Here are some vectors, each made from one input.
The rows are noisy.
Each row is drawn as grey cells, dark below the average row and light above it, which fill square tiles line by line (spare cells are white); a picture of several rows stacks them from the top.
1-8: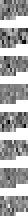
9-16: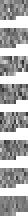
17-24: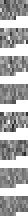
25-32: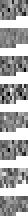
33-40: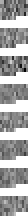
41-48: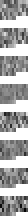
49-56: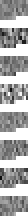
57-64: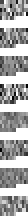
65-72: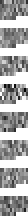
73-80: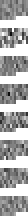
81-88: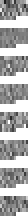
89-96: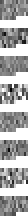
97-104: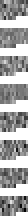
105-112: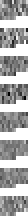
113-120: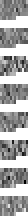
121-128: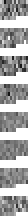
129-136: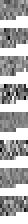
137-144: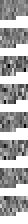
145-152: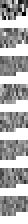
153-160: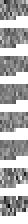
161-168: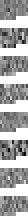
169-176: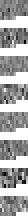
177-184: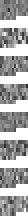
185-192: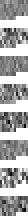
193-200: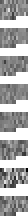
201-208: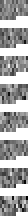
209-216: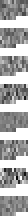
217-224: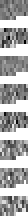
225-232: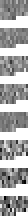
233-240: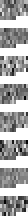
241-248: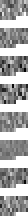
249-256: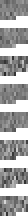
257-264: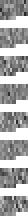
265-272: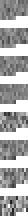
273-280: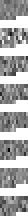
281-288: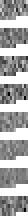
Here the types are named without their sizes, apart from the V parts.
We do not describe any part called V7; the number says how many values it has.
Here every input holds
a true/false value, together with either a point on a circle, or a value of V7.
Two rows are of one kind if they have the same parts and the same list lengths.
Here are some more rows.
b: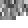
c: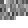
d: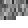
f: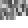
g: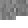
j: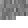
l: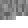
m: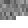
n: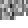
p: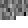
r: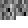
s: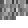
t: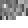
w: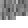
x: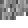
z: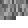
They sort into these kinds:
b, c, d, f, g, j, l, m, p, s, t, x, z
n, r, w

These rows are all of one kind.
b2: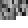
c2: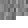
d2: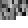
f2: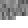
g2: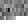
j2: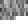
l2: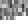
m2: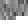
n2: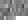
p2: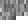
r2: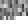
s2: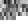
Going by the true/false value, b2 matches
c2, d2, p2 and s2.
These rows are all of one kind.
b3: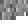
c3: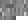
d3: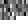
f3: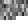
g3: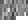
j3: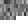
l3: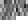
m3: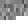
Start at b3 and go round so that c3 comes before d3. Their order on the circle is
b3, c3, m3, g3, j3, l3, f3, d3.
